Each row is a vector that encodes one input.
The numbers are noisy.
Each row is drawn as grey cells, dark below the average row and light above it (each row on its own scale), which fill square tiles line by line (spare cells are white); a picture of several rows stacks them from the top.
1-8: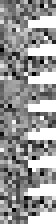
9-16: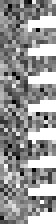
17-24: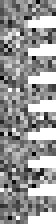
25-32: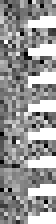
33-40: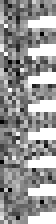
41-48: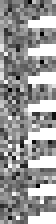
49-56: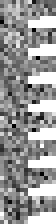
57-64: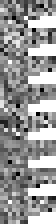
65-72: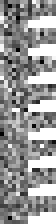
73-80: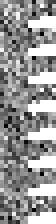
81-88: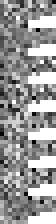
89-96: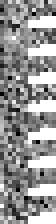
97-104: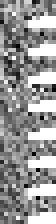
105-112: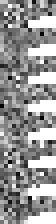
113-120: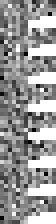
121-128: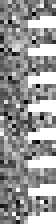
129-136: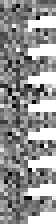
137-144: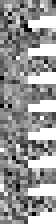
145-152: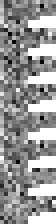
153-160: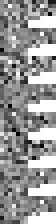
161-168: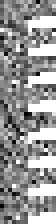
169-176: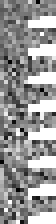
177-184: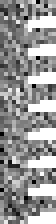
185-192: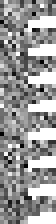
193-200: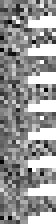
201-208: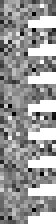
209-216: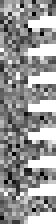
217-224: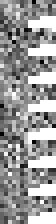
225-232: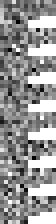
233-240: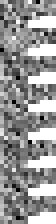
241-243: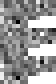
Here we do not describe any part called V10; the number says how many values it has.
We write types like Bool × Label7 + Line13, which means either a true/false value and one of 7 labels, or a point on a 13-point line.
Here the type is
Bool × (Line8 + V10) + List2(Line6).
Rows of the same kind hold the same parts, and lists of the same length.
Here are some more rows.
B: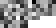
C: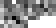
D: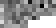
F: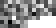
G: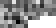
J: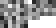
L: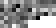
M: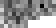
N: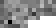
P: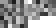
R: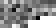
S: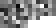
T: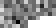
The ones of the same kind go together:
B, F, N
C, G
D, M, T
J, P, S
L, R

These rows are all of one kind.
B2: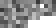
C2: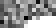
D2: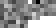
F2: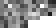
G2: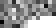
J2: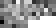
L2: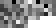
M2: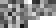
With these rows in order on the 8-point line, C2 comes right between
D2 and M2.
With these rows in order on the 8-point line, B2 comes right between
F2 and G2.
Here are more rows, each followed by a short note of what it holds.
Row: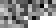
a list of two items
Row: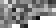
the empty list
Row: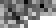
a list of two items
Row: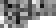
a list of one item
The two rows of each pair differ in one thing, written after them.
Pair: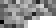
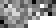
the place on the 8-point line
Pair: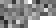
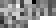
the true/false value
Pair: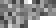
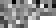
the place on the 8-point line
